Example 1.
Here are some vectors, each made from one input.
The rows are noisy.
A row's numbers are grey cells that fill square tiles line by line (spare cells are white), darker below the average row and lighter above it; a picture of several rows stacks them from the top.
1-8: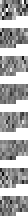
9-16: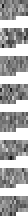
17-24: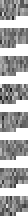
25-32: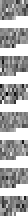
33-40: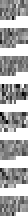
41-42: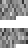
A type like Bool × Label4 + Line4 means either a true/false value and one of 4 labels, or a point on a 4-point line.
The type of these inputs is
Tree9.
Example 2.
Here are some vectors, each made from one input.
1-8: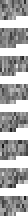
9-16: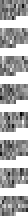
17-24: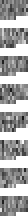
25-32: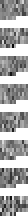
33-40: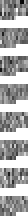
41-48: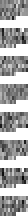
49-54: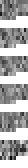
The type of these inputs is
Tree9.
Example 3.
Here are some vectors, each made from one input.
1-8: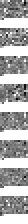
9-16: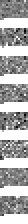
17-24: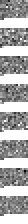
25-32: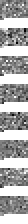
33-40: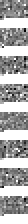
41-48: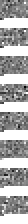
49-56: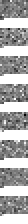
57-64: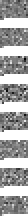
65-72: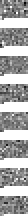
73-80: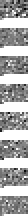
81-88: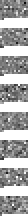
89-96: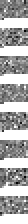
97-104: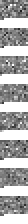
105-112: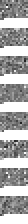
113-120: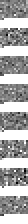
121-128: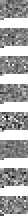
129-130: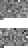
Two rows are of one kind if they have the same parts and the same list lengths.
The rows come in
2 kinds.
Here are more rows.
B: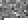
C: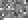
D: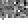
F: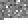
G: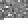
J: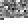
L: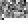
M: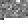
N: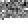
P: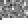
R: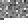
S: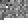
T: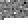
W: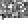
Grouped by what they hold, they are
B, C, F, G, J, L, M, N, P, R, S, T, W
D

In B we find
four true/false values.
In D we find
a fixed value.
